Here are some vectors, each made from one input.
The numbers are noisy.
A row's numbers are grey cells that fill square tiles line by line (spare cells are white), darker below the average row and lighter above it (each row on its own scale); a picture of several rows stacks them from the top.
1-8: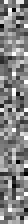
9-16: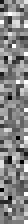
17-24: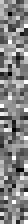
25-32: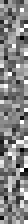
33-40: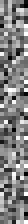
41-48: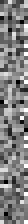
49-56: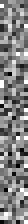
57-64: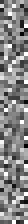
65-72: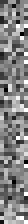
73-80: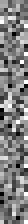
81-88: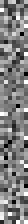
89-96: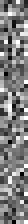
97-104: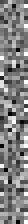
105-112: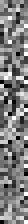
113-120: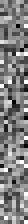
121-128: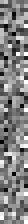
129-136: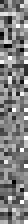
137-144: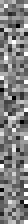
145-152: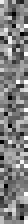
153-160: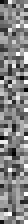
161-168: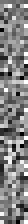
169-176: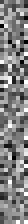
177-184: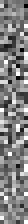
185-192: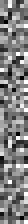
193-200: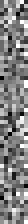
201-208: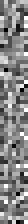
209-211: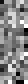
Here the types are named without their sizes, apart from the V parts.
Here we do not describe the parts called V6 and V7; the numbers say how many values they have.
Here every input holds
a node of a tree and a value of V6, together with either a node of a tree, or a value of V7.
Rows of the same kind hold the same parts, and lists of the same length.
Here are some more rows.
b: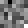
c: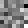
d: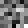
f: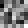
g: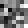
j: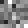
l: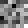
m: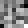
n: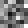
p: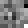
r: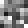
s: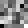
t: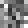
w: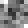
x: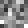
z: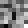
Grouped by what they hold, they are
b, c, g, n, p, r, t, w, z
d, f, j, l, m, s, x

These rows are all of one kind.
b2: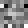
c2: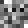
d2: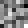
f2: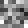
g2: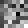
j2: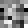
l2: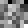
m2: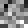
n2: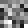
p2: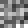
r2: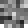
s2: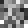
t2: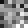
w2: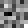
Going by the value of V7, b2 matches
j2, n2 and r2.
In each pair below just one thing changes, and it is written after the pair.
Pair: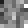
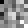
the node of the tree
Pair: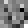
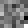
the node of the tree
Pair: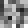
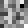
the value of V7
